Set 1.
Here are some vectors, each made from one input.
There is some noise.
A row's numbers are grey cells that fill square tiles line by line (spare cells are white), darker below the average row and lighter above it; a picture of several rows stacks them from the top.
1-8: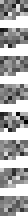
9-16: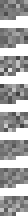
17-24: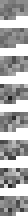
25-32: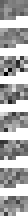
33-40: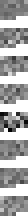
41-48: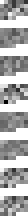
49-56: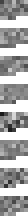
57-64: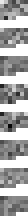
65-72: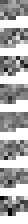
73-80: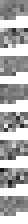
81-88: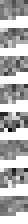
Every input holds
either a point on a 4-point line and a true/false value, or a point on a 7-point line.
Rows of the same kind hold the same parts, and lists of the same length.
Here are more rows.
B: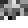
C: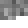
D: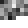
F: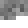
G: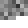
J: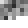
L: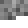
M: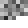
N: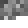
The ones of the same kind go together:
B, D, F, J, L, M
C, G, N

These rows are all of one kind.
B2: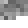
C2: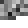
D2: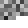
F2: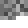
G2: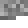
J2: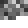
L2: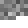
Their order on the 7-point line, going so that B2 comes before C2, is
B2, F2, J2, D2, L2, C2, G2.
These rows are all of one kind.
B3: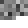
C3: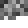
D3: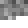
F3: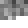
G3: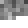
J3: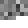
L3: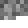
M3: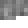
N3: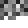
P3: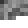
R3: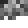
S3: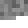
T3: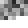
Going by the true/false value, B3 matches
J3, S3 and T3.
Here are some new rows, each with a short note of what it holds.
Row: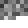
a point on a 4-point line and a true/false value
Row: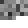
a point on a 4-point line and a true/false value
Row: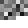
a point on a 4-point line and a true/false value
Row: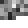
a point on a 7-point line
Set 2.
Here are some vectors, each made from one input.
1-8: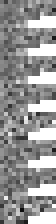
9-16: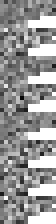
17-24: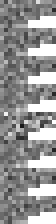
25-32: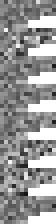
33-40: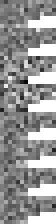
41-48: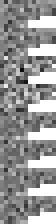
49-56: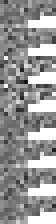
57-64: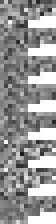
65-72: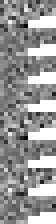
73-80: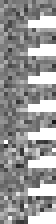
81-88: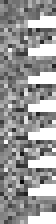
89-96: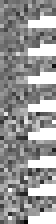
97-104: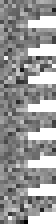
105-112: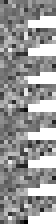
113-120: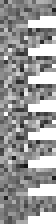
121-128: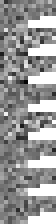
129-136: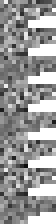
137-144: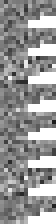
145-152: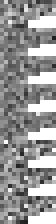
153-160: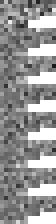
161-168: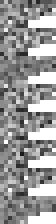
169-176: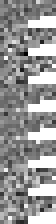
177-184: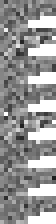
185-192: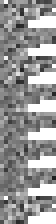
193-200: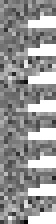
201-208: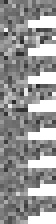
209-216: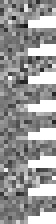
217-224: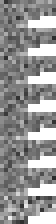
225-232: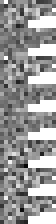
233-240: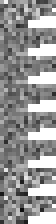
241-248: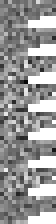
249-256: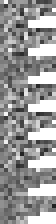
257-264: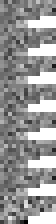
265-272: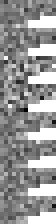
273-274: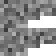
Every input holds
either a point on an 8-point circle and a true/false value, or a point on a 17-point circle, or a fixed value.
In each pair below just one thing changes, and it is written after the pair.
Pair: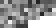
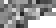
the true/false value
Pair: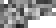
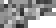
the place on the 8-point circle
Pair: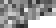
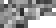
the true/false value
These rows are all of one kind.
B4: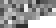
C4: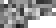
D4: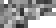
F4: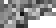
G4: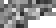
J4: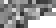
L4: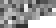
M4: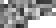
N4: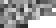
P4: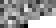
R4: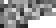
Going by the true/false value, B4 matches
L4 and P4.
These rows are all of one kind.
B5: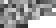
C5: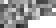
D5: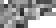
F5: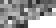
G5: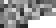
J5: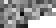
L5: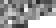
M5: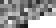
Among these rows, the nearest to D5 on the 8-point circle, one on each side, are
F5 and L5.
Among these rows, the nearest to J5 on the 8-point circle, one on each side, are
G5 and M5.
